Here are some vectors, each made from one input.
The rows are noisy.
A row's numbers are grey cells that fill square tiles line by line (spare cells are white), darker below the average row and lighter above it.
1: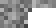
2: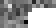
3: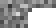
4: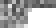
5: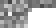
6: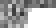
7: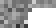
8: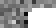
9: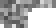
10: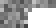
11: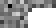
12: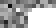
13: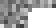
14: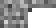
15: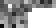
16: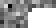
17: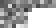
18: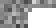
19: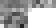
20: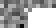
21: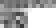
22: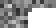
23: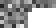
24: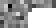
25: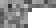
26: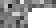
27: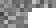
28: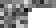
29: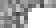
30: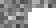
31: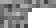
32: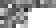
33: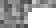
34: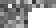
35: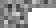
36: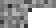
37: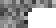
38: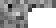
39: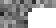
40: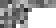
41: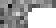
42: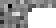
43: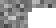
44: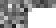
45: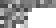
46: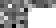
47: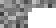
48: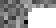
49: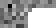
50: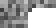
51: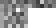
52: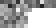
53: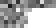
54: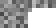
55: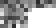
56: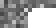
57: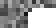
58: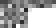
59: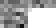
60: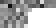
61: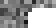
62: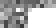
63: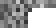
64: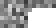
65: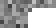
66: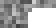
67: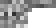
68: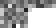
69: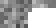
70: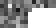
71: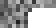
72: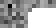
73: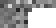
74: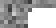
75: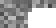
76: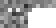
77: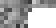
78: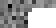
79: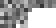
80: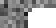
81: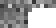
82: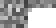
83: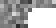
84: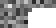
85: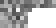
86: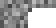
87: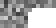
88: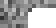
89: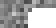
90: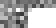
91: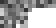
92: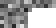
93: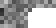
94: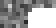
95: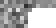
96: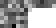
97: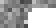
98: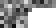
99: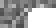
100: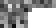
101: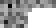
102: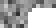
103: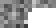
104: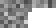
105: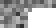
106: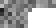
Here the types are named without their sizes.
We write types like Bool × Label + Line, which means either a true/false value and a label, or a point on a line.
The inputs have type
Circle × Label + Line.
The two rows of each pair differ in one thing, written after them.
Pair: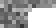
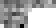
the place on the circle
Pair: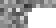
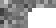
the place on the circle
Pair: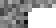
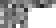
the place on the circle
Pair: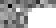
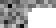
the place on the circle
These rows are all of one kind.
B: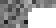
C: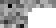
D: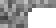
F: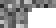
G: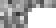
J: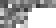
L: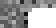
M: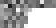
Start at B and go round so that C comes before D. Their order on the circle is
B, F, J, M, G, C, D, L.
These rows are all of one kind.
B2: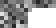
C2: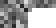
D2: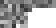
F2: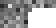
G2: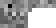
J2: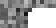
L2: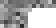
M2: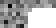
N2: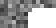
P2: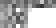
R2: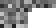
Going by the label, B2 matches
C2, G2 and M2.
